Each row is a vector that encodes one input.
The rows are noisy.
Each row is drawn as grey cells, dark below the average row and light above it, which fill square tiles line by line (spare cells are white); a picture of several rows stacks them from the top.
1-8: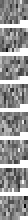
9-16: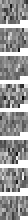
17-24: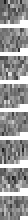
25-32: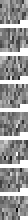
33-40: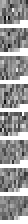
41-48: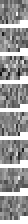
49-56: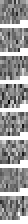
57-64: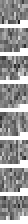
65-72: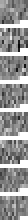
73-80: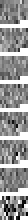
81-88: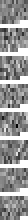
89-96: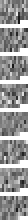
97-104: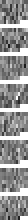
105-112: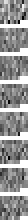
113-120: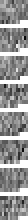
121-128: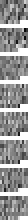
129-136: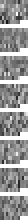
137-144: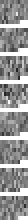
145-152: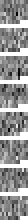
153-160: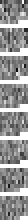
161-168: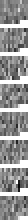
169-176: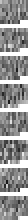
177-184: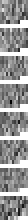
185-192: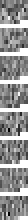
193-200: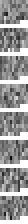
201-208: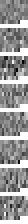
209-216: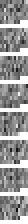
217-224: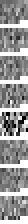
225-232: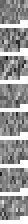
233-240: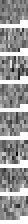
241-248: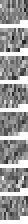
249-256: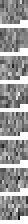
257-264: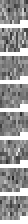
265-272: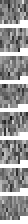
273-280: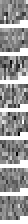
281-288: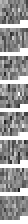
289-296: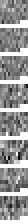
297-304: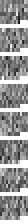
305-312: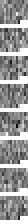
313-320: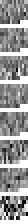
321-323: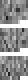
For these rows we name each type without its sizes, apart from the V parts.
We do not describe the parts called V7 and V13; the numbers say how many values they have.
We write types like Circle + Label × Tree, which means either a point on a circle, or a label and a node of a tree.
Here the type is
Bool × Line × Line × V7 × V13 + Unit.
